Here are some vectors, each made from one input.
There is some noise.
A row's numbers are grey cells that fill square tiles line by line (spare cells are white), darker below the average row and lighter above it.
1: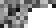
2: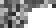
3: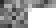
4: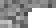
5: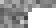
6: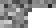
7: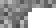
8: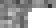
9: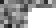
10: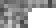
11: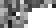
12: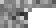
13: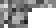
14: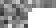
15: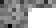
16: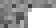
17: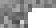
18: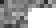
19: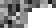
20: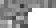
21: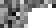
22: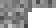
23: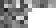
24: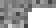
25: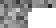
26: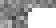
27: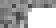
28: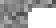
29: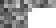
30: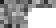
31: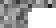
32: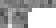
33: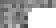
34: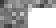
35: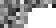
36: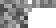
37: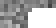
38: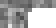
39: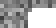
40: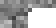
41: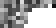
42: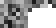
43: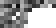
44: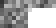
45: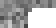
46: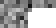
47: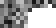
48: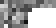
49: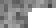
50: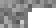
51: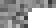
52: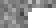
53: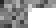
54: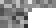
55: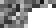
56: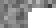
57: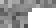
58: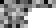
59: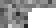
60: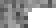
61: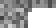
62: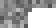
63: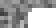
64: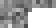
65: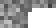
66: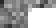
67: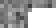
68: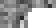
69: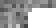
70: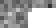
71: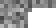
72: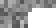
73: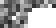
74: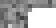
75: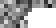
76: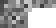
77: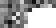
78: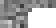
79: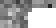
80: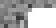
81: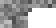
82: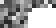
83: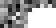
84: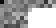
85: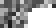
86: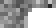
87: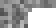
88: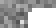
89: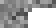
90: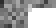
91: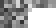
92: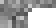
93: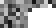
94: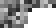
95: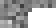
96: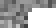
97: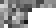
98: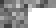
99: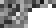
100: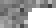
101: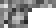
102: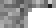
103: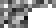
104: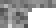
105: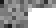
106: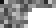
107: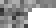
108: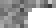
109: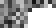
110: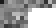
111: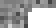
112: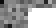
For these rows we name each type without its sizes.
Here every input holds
either a point on a circle, or a fixed value, or a node of a tree, or four true/false values.
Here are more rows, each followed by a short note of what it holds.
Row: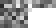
a node of a tree
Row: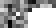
a point on a circle
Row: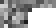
a fixed value
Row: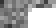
a node of a tree
